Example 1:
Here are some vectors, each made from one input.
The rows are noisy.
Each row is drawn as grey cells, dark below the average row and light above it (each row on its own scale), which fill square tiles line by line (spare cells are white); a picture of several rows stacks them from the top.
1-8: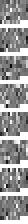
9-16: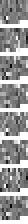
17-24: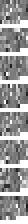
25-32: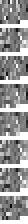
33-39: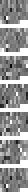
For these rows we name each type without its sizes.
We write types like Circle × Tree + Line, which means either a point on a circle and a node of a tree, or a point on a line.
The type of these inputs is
Bool × Bool × Bool + Unit.
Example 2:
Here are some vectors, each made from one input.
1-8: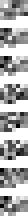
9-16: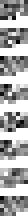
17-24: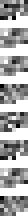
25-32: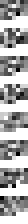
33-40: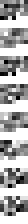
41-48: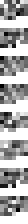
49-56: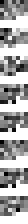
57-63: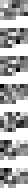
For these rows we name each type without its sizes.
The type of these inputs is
Label.
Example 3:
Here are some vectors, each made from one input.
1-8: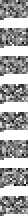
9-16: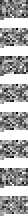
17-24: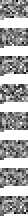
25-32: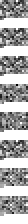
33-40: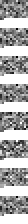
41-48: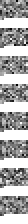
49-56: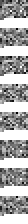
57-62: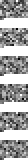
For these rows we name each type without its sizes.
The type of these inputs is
Line.
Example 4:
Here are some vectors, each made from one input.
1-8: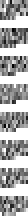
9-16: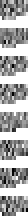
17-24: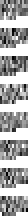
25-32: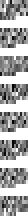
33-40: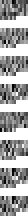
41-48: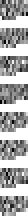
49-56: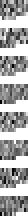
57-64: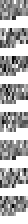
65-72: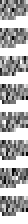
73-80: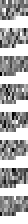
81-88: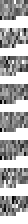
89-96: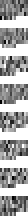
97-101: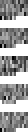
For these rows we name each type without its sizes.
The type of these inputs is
Circle.
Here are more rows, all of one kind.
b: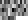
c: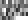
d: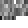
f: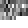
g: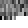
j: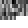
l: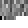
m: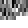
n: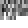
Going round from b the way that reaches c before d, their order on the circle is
b, n, f, c, d, l, g, j, m.
